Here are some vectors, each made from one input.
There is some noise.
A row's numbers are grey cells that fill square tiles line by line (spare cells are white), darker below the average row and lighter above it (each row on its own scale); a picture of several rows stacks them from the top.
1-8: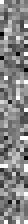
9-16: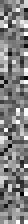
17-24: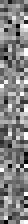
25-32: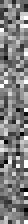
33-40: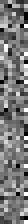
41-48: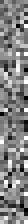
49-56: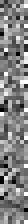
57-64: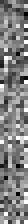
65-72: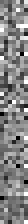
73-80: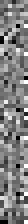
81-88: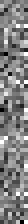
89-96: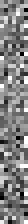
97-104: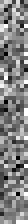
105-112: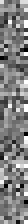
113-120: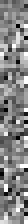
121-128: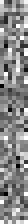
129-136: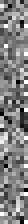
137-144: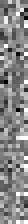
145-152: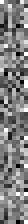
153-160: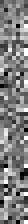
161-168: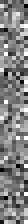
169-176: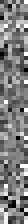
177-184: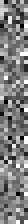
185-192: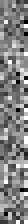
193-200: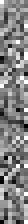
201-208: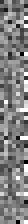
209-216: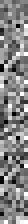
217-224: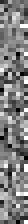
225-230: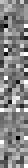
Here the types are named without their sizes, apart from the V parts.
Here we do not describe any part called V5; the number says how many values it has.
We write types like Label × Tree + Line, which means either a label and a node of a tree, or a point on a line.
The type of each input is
List(Label × V5).
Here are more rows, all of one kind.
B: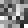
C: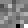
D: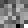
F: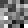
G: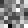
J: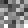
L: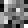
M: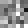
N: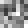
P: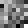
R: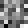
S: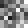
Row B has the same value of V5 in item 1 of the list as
M and N.
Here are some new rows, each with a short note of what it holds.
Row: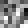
a list of two items
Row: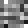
a list of three items
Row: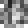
a list of three items
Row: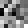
the empty list
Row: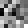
the empty list
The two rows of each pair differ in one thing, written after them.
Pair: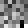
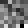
the value of V5 in item 1 of the list
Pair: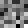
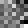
the value of V5 in item 1 of the list
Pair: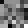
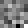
the value of V5 in item 1 of the list
